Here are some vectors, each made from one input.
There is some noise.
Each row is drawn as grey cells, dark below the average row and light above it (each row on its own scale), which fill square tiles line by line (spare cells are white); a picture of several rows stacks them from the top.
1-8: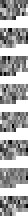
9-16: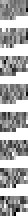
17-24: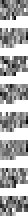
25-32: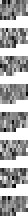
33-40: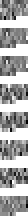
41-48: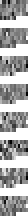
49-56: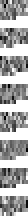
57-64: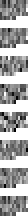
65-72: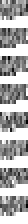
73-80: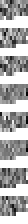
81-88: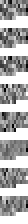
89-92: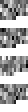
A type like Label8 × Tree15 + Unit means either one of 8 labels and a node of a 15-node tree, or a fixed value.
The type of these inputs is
Bool × (Circle8 + Unit) × (Tree8 + Unit).
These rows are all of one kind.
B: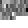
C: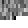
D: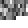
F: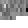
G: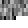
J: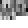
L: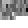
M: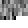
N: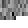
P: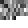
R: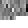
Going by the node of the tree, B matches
C, F, G and M.
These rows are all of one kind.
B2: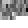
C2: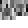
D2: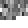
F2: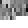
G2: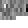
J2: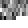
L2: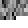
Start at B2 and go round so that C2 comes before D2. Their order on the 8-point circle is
B2, F2, C2, G2, L2, J2, D2.
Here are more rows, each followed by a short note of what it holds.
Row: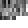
a point on an 8-point circle and a true/false value
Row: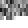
a true/false value
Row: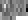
a point on an 8-point circle, a node of an 8-node tree and a true/false value
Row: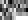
a point on an 8-point circle and a true/false value
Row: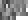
a true/false value
